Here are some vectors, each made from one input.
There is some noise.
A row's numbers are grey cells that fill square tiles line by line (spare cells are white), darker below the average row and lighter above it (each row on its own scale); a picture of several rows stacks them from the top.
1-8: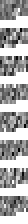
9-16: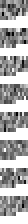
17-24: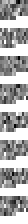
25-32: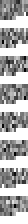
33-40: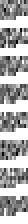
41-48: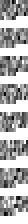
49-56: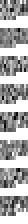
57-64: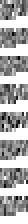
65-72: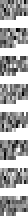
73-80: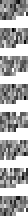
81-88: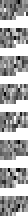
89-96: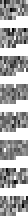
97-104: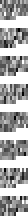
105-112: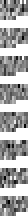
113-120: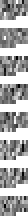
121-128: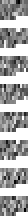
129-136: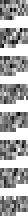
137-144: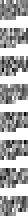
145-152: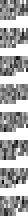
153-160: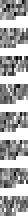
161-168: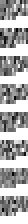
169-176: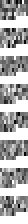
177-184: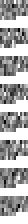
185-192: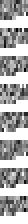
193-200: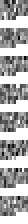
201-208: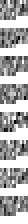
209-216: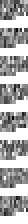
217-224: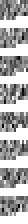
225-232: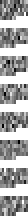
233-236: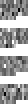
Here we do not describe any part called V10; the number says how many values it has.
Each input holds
four true/false values, together with either a point on an 11-point line, or a value of V10.
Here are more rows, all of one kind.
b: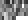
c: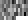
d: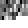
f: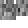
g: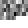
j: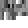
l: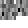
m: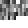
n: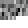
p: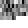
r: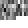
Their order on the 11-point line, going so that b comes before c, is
n, l, f, p, g, j, d, m, b, c, r.
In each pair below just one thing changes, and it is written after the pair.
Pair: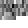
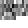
one of the four true/false values
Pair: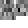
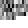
one of the four true/false values
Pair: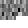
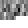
the place on the 11-point line
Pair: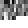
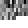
one of the four true/false values
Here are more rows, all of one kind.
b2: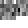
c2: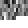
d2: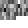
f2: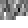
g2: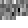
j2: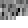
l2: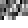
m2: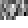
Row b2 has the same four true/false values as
g2 and l2.
